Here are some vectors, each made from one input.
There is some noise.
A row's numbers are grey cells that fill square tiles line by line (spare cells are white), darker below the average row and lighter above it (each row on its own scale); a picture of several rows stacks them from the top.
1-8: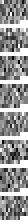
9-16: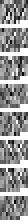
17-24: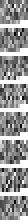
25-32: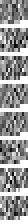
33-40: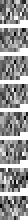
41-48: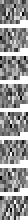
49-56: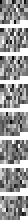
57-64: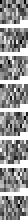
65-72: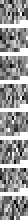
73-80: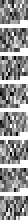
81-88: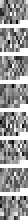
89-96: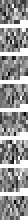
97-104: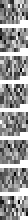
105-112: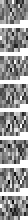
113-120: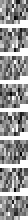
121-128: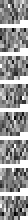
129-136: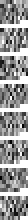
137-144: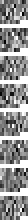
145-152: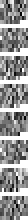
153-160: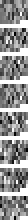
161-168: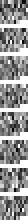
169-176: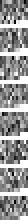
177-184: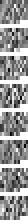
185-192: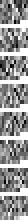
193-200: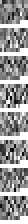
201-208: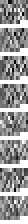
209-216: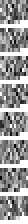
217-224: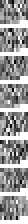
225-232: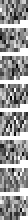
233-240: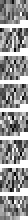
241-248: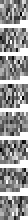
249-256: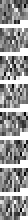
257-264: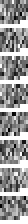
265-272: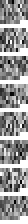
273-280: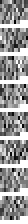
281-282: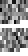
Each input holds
one of 8 labels.
